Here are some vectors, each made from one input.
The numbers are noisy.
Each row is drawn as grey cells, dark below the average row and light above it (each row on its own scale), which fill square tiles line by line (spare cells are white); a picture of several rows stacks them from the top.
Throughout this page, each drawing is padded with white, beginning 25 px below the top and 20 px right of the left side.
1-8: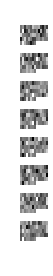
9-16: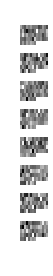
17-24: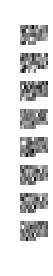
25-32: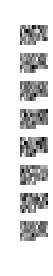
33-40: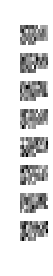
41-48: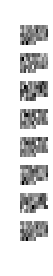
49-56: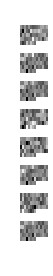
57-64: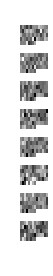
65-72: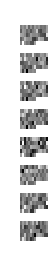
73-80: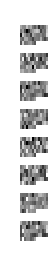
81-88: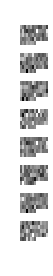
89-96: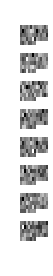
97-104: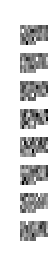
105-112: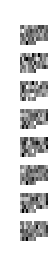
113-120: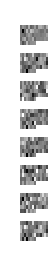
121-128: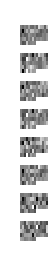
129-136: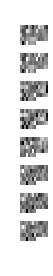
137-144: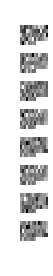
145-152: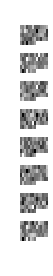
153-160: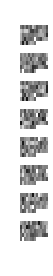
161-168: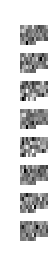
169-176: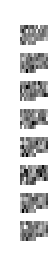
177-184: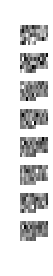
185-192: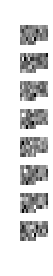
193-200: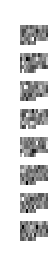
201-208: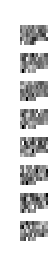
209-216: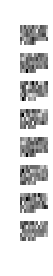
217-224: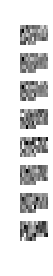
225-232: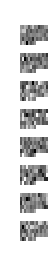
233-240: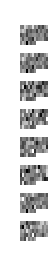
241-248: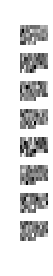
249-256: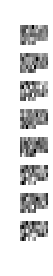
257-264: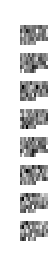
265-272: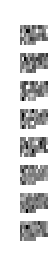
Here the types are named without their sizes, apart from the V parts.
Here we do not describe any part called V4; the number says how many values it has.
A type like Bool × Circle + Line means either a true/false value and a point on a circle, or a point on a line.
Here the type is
Bool × Circle × V4.
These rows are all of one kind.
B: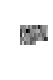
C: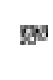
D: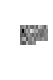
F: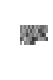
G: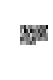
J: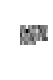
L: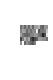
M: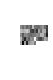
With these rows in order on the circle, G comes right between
L and M.
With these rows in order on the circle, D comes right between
B and J.
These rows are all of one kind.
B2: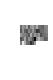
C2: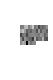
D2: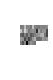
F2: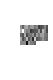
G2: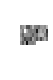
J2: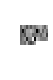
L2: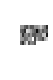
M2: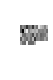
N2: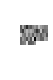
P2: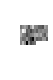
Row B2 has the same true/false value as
C2, F2 and P2.
